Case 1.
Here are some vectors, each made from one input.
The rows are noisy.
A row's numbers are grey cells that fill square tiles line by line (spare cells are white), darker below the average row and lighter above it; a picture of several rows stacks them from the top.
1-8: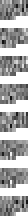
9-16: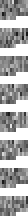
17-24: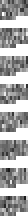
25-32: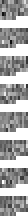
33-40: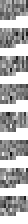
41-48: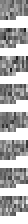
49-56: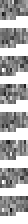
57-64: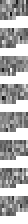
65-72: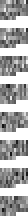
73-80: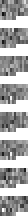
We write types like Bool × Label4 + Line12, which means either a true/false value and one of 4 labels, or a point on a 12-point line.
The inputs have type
Bool × Bool × Bool × Bool.
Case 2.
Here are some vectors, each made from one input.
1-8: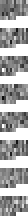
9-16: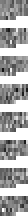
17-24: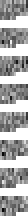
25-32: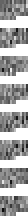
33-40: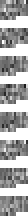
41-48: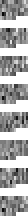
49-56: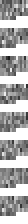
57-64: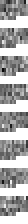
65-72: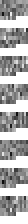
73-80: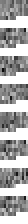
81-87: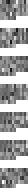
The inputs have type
Bool × Bool × Bool × Bool.
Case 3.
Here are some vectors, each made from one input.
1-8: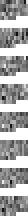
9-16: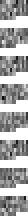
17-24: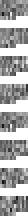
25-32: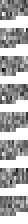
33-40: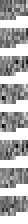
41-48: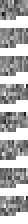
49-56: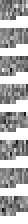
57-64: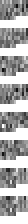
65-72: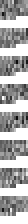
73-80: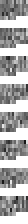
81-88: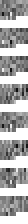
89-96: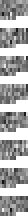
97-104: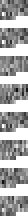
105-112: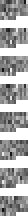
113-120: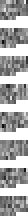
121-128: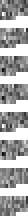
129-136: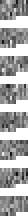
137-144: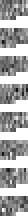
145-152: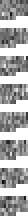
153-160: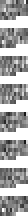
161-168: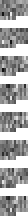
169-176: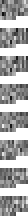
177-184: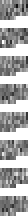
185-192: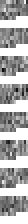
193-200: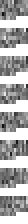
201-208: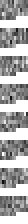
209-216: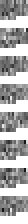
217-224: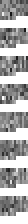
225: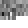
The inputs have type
Bool × Bool × Bool × Bool.
